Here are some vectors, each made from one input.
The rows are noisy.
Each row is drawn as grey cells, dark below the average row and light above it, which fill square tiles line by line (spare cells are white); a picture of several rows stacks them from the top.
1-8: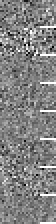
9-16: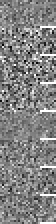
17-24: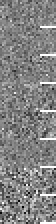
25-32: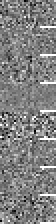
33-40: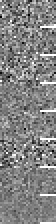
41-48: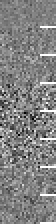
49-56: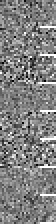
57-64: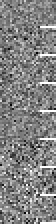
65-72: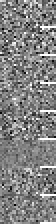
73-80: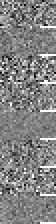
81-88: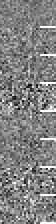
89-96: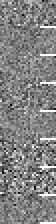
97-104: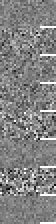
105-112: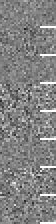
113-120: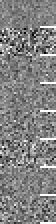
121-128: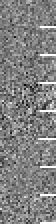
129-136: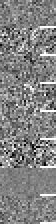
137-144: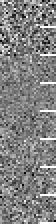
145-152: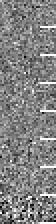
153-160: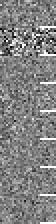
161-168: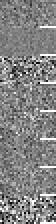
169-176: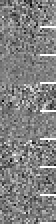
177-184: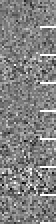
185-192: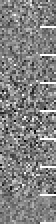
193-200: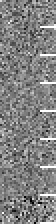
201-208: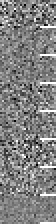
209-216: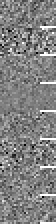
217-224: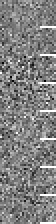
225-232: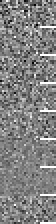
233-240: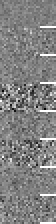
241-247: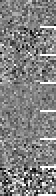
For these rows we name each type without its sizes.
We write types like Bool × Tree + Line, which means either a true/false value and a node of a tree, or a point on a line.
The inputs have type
Tree × Tree × (Tree + Unit) + Unit.
